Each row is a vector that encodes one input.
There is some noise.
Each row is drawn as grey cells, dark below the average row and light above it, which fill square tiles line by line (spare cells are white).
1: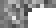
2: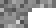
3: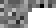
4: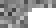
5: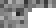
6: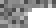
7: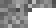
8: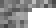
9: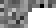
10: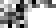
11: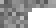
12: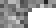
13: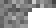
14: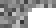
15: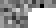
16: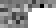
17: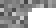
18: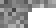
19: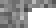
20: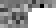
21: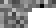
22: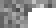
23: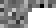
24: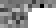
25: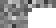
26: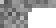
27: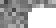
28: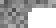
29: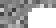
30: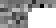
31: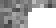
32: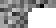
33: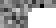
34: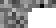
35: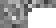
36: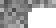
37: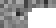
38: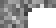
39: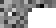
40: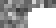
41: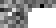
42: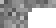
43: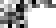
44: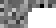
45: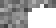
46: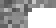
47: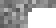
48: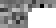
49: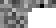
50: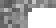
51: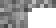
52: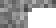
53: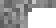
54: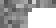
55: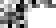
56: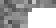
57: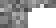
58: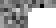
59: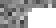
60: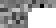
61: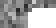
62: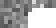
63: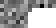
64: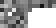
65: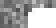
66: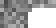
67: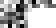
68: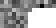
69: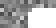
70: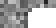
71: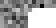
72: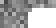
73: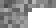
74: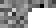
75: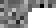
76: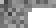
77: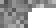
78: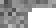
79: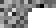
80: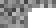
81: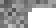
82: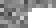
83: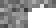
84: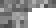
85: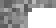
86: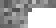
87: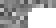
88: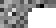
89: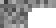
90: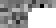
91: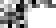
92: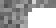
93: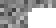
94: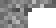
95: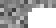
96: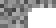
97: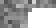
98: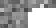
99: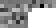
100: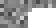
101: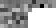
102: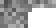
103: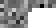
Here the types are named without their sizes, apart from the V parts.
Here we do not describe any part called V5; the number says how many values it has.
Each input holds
a list of items, each a true/false value and a value of V5.
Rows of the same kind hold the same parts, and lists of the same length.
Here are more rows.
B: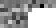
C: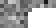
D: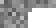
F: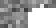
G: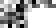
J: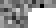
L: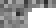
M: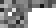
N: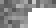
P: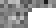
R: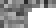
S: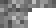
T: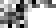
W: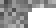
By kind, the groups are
B, J, M
C, D, F, L, N, P, R, S, W
G, T

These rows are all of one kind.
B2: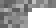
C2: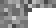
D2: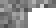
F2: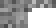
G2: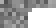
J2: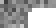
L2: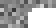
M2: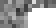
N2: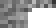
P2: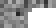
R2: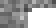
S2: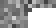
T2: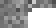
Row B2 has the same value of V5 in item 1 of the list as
G2 and J2.
